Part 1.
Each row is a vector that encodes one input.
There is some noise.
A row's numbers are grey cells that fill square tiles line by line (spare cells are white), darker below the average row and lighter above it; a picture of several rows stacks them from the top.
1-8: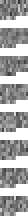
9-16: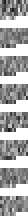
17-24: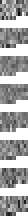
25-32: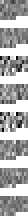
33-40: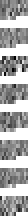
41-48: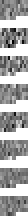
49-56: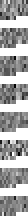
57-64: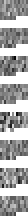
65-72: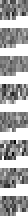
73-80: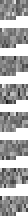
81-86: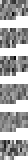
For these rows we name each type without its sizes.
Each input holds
a node of a tree, together with either a point on a circle and a true/false value, or a fixed value.
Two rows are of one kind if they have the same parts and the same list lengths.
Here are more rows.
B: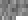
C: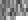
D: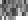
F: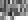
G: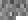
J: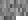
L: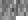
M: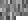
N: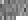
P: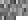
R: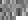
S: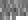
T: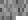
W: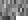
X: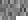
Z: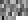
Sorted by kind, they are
B, D, G, L, M, S
C, F, J, N, P, R, T, W, X, Z

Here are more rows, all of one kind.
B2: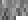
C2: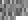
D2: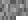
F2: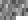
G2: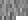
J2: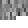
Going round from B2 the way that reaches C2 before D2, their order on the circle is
B2, C2, F2, D2, J2, G2.
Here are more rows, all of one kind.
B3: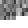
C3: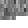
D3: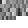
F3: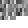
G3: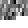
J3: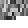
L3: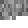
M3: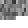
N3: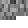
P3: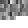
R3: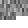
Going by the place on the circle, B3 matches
D3, F3, G3 and M3.
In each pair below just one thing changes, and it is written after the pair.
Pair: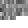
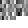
the place on the circle
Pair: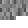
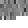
the node of the tree
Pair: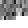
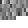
the true/false value
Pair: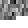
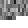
the node of the tree
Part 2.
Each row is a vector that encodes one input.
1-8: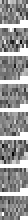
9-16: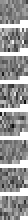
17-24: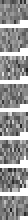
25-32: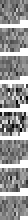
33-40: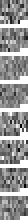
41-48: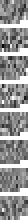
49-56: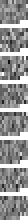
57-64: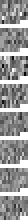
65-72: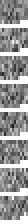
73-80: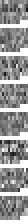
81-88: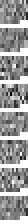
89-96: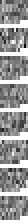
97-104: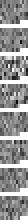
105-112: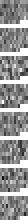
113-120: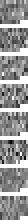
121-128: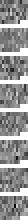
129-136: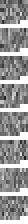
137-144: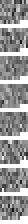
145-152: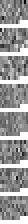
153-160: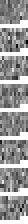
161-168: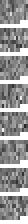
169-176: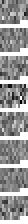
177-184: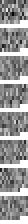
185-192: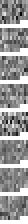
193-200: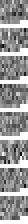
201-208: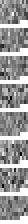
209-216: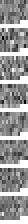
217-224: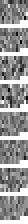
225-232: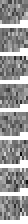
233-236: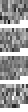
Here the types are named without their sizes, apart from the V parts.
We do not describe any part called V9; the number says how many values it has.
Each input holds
a label, a true/false value and a value of V9.
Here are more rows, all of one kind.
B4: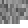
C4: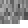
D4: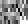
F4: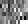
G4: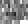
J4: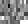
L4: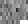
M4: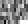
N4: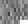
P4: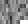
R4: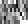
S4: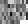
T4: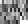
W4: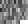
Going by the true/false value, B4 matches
C4, F4, L4 and S4.
